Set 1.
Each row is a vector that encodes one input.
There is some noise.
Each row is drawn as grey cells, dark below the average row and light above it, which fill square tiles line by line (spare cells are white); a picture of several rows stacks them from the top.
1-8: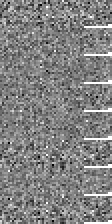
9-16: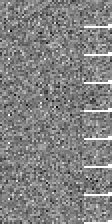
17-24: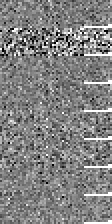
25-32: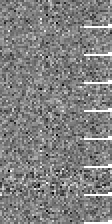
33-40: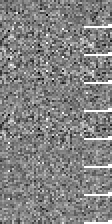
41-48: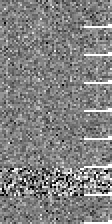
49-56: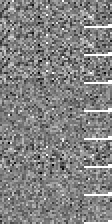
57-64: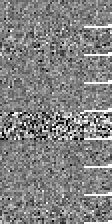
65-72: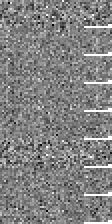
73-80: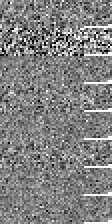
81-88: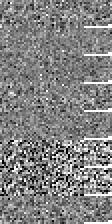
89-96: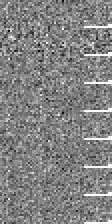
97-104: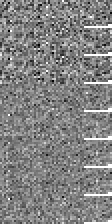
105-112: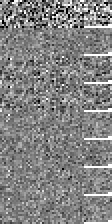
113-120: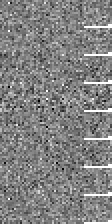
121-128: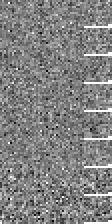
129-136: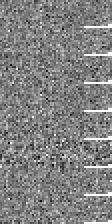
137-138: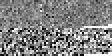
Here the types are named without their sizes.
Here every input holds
a list of points on a line.
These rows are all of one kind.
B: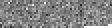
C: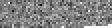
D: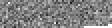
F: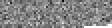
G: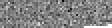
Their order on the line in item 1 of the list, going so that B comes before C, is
D, G, B, F, C.
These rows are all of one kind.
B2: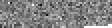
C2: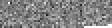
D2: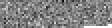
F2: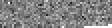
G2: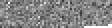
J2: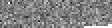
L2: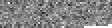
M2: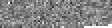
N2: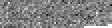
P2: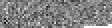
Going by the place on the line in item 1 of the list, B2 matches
F2 and L2.
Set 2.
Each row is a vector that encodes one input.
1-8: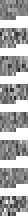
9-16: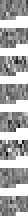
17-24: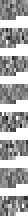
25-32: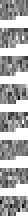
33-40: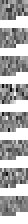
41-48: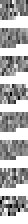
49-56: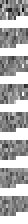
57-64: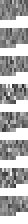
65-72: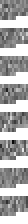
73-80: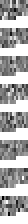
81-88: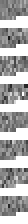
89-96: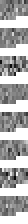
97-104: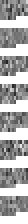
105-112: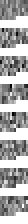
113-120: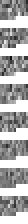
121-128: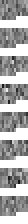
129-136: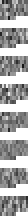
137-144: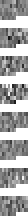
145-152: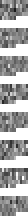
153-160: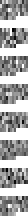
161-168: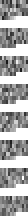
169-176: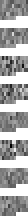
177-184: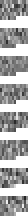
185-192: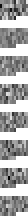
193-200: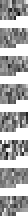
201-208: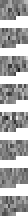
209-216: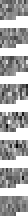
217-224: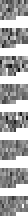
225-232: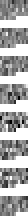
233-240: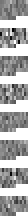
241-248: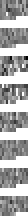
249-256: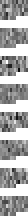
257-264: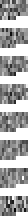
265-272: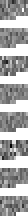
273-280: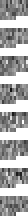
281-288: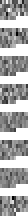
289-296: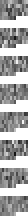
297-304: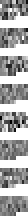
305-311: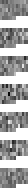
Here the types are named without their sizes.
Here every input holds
either a point on a line and a true/false value, or a node of a tree.
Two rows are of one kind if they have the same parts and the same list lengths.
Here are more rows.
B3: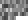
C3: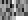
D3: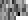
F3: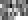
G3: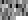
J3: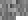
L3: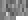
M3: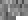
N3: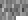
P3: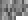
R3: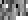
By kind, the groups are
B3, C3, D3, F3, G3, J3, M3, P3
L3, N3, R3

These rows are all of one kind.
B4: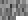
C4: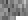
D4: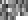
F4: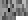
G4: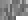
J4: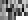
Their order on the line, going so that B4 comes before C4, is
F4, D4, B4, G4, C4, J4.
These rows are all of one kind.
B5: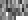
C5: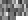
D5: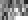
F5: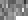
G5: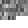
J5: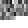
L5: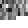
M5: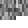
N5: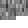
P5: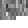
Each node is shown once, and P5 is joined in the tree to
B5.
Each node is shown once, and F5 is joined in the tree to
D5, J5 and L5.
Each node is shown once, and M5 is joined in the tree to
B5 and J5.
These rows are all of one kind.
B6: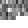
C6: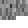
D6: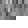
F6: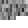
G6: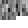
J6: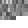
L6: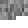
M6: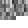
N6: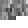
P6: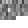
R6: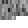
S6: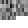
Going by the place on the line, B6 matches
G6, J6 and M6.
